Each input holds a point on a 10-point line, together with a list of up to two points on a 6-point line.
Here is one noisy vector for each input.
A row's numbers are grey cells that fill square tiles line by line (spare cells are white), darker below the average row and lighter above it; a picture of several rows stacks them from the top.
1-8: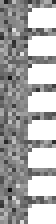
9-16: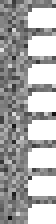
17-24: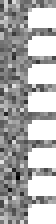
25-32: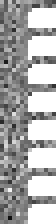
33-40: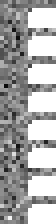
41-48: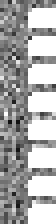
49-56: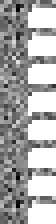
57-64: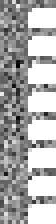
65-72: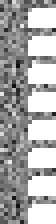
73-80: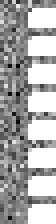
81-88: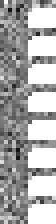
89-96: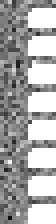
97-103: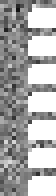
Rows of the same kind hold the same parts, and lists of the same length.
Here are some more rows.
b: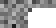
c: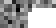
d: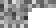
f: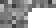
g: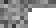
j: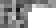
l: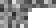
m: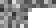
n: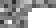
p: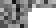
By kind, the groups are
b, f, n
c, j, p
d, g, l, m

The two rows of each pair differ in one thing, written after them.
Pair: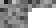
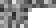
the place on the 10-point line
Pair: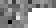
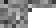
the place on the 10-point line
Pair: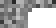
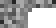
the place on the 6-point line in item 2 of the list
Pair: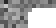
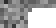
the place on the 6-point line in item 1 of the list
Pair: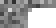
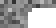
the place on the 6-point line in item 1 of the list
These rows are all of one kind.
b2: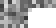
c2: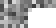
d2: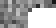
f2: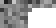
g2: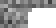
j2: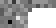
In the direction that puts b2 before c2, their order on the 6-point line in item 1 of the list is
d2, j2, f2, b2, c2, g2.
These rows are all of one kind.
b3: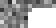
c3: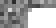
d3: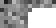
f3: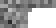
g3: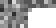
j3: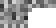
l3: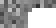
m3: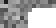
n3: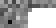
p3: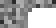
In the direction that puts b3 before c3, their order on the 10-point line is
j3, g3, b3, d3, m3, f3, n3, c3, p3, l3.
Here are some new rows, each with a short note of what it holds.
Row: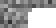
a point on a 10-point line, together with a list of two items
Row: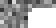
a point on a 10-point line, together with a list of two items
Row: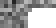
a point on a 10-point line, together with a list of one item
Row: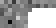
a point on a 10-point line, together with a list of two items
